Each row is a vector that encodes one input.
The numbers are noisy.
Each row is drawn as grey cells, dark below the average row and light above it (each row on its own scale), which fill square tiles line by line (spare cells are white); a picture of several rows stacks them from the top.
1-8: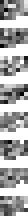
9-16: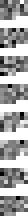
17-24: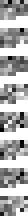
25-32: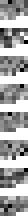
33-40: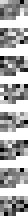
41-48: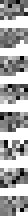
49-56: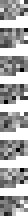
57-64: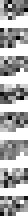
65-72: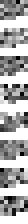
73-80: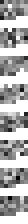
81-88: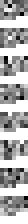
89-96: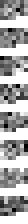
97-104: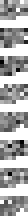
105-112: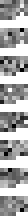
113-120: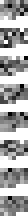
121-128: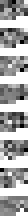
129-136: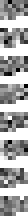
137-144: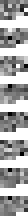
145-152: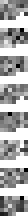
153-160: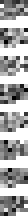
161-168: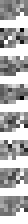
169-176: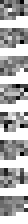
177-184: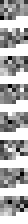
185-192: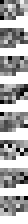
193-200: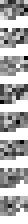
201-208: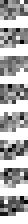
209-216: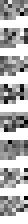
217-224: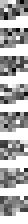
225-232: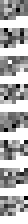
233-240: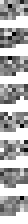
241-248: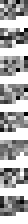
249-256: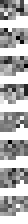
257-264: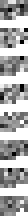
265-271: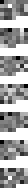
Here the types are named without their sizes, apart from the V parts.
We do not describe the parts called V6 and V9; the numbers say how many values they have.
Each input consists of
a label and a true/false value, together with either a label and a value of V9, or a value of V6.
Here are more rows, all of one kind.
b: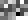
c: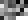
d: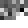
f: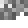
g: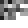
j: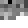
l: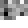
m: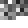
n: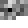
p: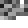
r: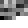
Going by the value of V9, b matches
c and p.
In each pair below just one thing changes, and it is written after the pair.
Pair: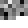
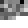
the true/false value
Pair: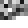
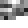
the true/false value
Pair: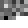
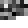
the label
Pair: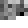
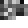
the true/false value
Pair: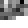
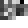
the value of V6
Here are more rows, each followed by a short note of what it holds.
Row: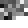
two labels, a true/false value and a value of V9
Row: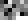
two labels, a true/false value and a value of V9
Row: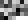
a label, a true/false value and a value of V6
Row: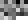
two labels, a true/false value and a value of V9
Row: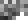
two labels, a true/false value and a value of V9
